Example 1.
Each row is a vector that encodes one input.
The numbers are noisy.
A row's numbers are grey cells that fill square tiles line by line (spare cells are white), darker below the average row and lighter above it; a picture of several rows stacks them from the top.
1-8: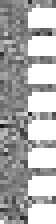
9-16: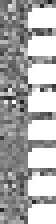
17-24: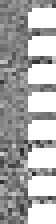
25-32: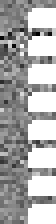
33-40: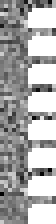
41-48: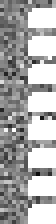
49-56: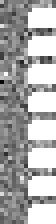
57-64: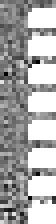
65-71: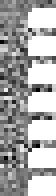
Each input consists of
either a point on an 11-point circle, or a fixed value.
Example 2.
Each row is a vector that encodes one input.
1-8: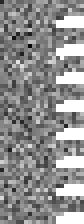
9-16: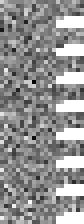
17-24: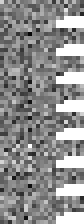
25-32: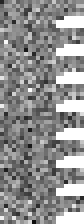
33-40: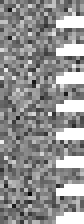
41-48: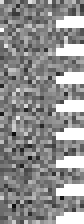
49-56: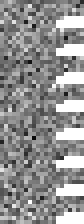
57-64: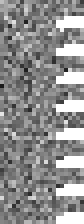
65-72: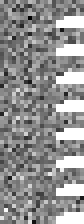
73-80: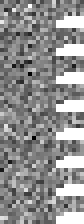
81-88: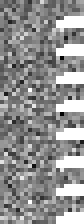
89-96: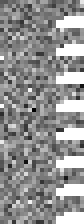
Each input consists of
a point on a 17-point circle.
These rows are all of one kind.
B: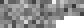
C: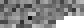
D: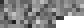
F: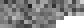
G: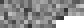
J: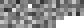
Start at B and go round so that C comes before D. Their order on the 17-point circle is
B, J, C, F, D, G.
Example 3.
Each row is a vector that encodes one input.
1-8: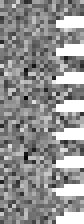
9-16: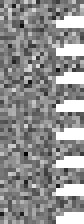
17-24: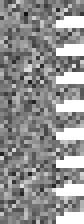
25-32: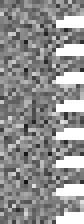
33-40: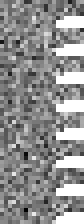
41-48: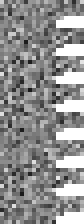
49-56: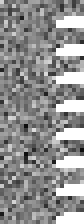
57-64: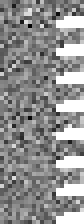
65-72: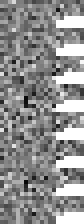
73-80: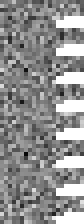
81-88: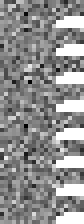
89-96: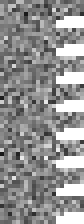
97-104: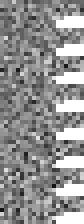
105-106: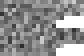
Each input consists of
a point on a 10-point line.
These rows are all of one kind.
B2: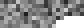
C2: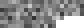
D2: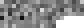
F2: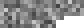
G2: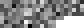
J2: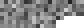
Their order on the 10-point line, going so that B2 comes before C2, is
B2, J2, D2, C2, F2, G2.
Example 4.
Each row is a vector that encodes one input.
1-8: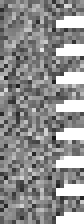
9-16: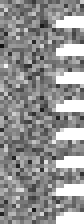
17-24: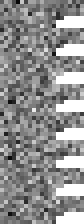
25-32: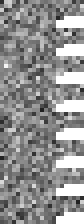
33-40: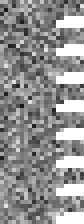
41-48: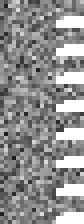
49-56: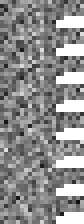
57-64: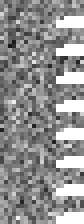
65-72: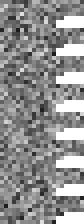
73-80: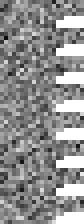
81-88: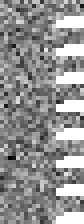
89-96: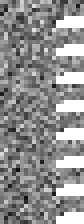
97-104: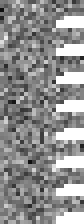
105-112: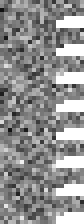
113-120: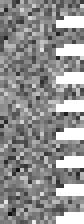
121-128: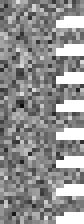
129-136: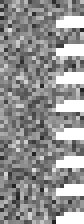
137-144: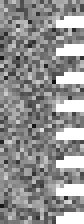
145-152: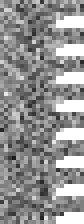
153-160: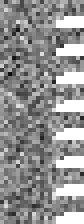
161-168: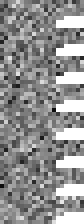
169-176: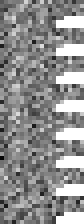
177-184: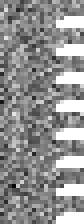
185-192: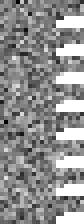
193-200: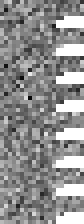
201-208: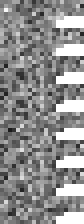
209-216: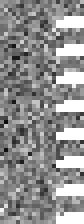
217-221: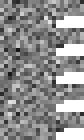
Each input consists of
a point on a 20-point circle.
